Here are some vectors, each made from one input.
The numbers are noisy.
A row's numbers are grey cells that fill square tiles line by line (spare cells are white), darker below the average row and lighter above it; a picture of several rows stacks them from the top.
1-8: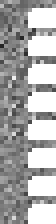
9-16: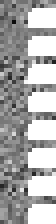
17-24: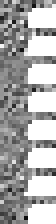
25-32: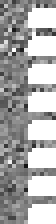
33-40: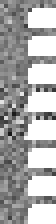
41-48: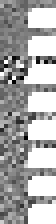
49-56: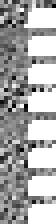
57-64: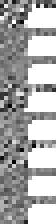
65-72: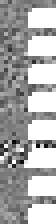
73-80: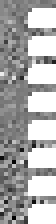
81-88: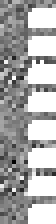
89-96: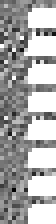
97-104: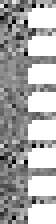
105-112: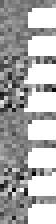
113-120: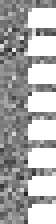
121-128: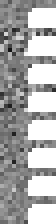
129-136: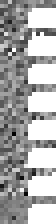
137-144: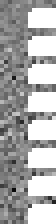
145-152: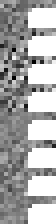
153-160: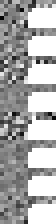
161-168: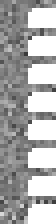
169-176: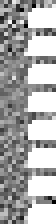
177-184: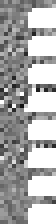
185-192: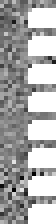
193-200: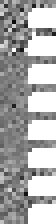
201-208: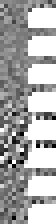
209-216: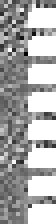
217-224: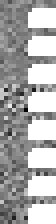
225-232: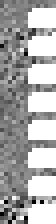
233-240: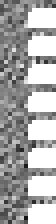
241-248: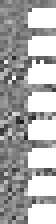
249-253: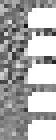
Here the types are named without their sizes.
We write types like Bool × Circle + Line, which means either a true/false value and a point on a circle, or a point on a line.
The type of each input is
Bool × Circle × Tree.
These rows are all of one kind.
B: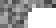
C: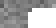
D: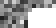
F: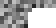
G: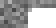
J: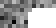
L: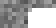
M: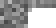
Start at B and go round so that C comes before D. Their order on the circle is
B, J, C, D, L, F, M, G.
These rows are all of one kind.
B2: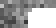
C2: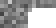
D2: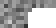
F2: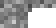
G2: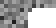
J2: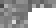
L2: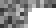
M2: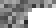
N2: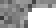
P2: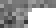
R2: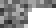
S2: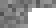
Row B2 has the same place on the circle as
C2, F2 and N2.
